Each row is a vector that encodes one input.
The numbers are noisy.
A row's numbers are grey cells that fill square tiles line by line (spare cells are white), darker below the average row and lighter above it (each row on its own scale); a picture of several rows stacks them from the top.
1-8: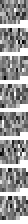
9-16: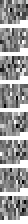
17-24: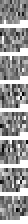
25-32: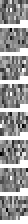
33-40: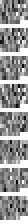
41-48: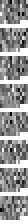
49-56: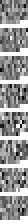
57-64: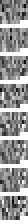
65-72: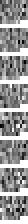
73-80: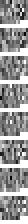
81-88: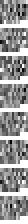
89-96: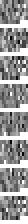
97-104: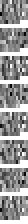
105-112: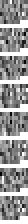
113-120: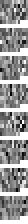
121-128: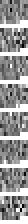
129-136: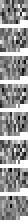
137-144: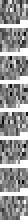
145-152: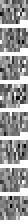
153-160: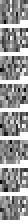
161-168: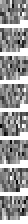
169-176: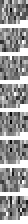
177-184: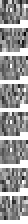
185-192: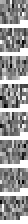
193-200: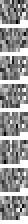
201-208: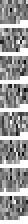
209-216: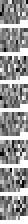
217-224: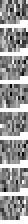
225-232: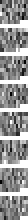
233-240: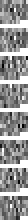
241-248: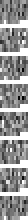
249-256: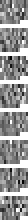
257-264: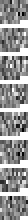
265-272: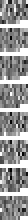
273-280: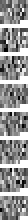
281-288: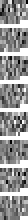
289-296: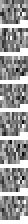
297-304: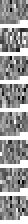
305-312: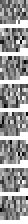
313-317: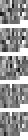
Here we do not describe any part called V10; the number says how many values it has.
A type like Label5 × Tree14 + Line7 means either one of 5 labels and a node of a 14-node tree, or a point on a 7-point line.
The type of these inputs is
List2(Bool × V10).
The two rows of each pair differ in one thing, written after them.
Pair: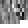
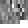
the value of V10 in item 2 of the list
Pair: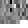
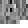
the value of V10 in item 2 of the list
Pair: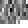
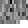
the value of V10 in item 1 of the list
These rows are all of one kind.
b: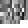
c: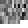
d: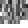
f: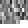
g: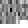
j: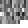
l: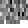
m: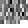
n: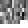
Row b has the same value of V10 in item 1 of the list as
l, m and n.
